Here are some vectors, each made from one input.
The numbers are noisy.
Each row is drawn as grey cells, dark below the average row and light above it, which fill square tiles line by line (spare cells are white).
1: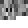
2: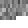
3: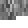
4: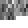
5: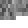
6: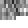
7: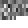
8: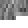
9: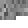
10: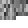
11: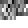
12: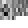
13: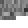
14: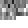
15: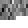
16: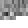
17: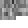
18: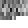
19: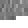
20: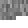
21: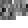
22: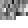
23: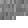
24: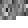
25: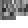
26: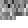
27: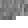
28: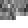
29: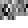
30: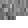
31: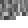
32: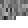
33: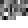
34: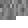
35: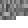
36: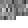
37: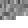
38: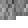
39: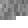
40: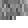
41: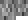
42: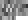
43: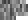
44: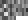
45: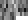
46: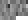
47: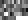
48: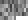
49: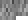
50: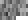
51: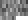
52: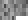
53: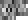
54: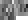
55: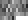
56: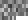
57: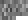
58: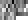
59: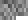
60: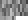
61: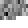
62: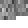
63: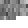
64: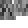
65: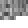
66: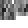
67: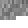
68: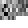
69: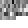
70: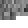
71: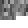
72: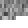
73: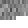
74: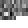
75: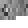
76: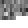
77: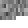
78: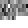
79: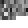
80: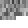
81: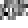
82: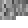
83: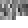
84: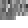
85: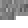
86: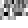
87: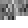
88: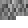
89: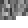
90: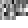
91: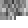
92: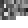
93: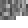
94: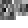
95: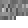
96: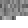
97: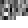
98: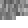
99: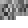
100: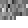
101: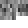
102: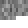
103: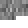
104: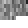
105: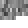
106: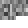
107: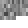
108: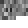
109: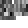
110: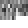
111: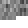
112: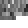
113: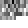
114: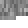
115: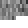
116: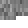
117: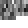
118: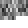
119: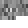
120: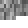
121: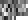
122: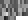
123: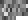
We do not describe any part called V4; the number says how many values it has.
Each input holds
four true/false values, together with either a point on a 6-point circle, or a value of V4.
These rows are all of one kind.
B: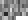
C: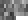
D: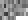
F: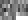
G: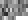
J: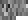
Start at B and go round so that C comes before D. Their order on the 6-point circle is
B, G, J, C, F, D.
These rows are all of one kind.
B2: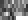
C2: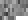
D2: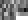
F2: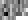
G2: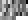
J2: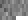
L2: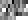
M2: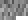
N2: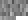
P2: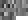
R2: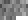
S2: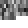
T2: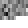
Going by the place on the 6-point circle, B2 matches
D2, M2, N2 and S2.
